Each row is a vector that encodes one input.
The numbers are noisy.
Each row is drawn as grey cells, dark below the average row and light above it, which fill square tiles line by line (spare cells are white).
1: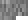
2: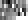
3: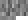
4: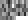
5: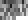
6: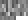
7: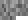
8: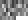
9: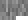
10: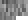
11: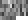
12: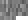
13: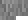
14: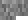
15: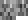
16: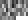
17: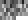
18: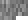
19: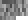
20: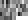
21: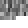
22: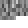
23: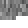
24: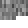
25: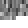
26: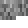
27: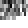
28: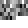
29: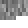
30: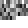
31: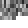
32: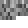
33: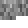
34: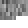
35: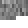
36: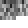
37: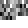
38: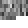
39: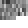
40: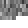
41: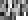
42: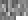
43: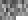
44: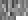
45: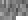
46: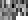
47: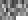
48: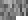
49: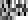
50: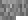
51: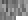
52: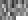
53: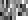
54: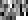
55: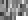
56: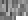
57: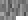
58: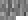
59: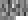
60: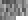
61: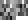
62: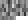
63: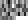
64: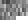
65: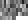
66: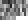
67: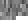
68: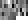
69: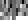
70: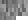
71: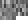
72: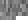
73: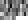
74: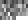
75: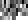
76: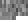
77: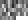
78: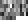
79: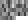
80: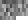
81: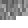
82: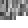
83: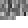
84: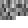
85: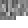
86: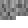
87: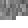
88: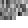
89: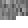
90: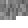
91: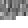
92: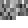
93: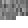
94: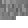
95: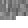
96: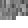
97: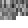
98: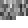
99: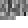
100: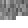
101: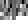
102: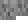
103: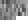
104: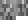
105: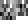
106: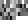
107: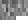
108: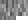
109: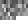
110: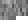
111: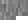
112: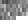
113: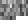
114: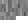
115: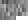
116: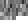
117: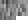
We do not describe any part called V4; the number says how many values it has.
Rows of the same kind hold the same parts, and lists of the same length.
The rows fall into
2 kinds.
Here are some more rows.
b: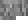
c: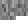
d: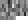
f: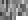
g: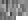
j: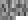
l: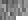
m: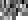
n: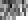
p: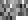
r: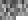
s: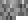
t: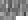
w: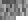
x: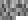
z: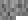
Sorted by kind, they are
b, c, d, j, m, p, s, t, x, z
f, g, l, n, r, w

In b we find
a point on a 6-point line and a value of V4.
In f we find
a point on a 5-point line and a true/false value.
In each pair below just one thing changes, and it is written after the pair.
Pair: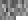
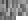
the true/false value
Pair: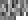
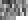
the place on the 5-point line
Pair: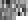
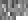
the place on the 5-point line
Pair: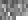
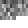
the true/false value
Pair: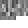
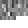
the true/false value
